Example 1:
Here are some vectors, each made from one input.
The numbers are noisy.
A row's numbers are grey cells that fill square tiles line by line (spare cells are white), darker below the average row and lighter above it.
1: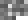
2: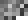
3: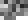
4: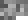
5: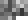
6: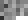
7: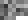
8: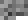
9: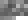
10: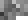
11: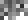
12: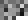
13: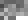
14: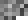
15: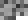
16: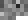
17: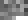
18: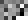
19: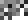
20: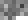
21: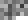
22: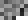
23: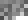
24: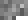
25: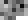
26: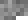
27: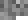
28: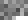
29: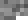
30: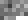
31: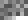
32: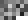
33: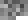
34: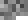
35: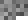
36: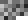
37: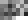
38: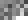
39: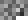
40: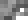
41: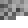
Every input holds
either one of 6 labels, or three true/false values.
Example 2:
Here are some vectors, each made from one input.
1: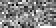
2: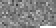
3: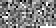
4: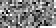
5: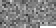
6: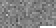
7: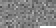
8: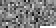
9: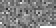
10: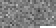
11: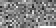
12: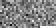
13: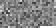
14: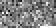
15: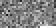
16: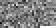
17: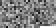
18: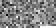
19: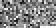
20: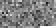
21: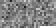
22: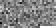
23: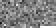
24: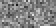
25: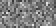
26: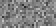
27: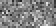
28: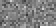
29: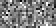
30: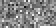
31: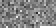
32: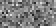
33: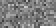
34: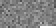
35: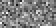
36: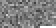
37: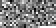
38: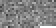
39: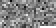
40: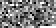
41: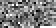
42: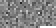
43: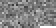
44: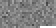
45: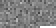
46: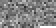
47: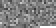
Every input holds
a point on a 6-point line and a true/false value.
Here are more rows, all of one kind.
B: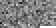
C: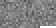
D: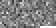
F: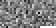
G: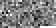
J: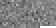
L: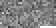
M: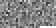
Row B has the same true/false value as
D and M.
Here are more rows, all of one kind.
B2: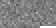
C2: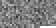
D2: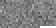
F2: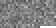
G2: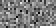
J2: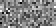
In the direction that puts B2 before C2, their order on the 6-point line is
J2, B2, C2, D2, F2, G2.
